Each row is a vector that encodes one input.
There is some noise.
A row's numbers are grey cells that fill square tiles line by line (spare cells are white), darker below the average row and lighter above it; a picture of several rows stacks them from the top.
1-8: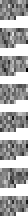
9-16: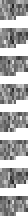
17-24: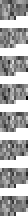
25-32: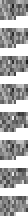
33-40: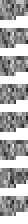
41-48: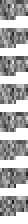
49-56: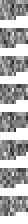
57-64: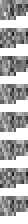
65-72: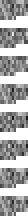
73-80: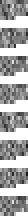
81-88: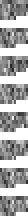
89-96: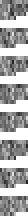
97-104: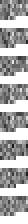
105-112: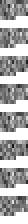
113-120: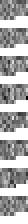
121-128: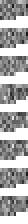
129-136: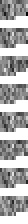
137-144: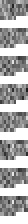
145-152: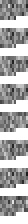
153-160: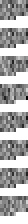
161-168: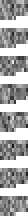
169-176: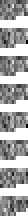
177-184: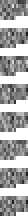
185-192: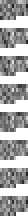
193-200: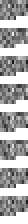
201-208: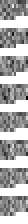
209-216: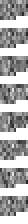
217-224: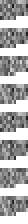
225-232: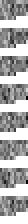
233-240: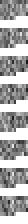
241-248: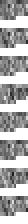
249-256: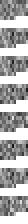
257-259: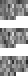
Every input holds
a point on a 10-point line and a true/false value.
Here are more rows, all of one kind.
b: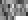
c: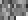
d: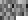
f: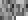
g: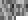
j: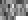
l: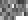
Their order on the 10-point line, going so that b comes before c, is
d, b, j, c, l, g, f.
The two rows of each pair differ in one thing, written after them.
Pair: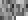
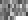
the true/false value
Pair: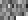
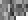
the place on the 10-point line
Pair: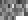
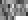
the place on the 10-point line
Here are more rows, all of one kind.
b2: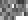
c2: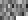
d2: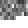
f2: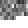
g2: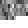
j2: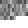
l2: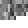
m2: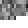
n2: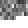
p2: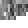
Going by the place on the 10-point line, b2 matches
d2, f2, l2 and n2.
